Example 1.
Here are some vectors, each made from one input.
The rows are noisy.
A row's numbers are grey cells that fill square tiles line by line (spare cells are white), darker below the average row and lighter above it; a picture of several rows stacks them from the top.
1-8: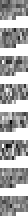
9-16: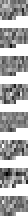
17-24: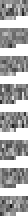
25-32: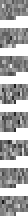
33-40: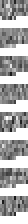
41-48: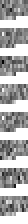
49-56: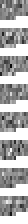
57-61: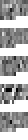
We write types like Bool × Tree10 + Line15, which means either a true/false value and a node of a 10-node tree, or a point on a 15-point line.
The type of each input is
Bool × Line7.
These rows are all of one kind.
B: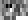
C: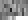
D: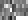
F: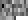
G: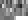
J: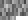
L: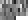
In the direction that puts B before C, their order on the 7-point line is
L, B, D, G, J, C, F.
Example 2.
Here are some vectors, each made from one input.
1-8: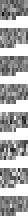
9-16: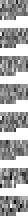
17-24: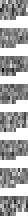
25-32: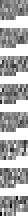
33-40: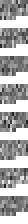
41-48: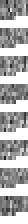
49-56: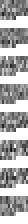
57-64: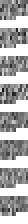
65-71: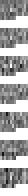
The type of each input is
Line5 + Line8.
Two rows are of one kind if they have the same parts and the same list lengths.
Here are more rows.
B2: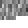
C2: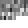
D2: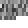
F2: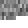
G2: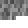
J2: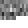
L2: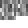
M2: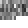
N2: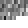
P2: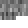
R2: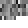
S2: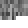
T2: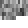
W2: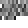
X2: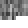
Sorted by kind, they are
B2, F2, G2, J2, L2, P2, S2, T2, X2
C2, D2, M2, N2, R2, W2

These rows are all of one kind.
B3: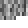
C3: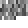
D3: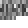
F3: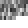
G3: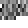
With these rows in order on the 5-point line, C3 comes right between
F3 and G3.
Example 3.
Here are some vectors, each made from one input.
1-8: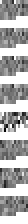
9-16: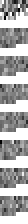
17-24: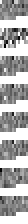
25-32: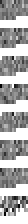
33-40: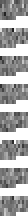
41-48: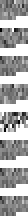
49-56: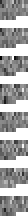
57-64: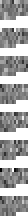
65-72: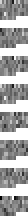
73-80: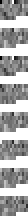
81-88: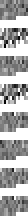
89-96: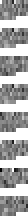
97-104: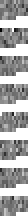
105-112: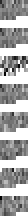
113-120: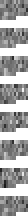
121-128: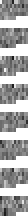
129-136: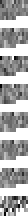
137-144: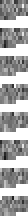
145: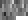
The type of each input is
Bool × Label8 + Unit.
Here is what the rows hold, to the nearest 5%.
About 5% of them hold a fixed value. The rest hold one of 8 labels and a true/false value.
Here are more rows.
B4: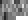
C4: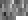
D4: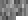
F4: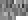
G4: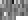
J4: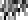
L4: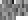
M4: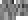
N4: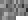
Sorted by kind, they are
B4, C4, D4, F4, G4, L4, M4, N4
J4

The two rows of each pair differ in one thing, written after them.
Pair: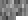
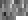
the label
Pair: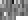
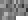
the label
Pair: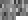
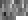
the label
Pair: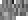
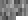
the true/false value
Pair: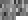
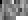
the label
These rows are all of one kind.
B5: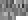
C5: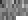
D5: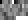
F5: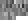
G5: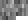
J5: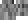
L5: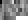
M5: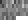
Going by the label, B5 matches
F5 and L5.
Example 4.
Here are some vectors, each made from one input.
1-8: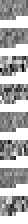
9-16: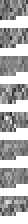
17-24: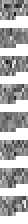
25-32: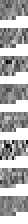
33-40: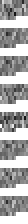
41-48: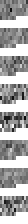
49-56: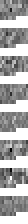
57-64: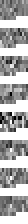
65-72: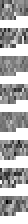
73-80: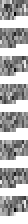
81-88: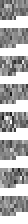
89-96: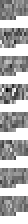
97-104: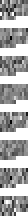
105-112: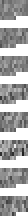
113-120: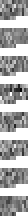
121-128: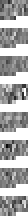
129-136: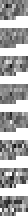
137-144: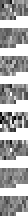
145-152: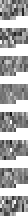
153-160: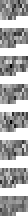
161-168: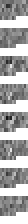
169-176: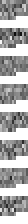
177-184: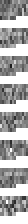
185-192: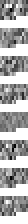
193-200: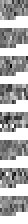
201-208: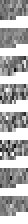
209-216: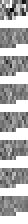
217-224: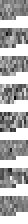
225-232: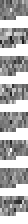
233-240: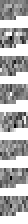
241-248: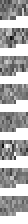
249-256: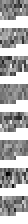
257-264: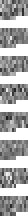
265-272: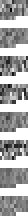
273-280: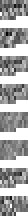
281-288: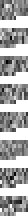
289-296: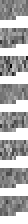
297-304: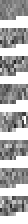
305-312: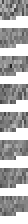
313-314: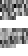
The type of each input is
Bool × Bool × Bool + Line7.
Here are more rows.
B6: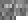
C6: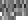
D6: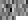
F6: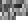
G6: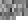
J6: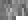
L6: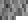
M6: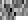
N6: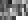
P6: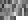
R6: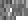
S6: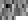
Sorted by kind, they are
B6, D6, G6, J6, L6, N6, P6, R6, S6
C6, F6, M6

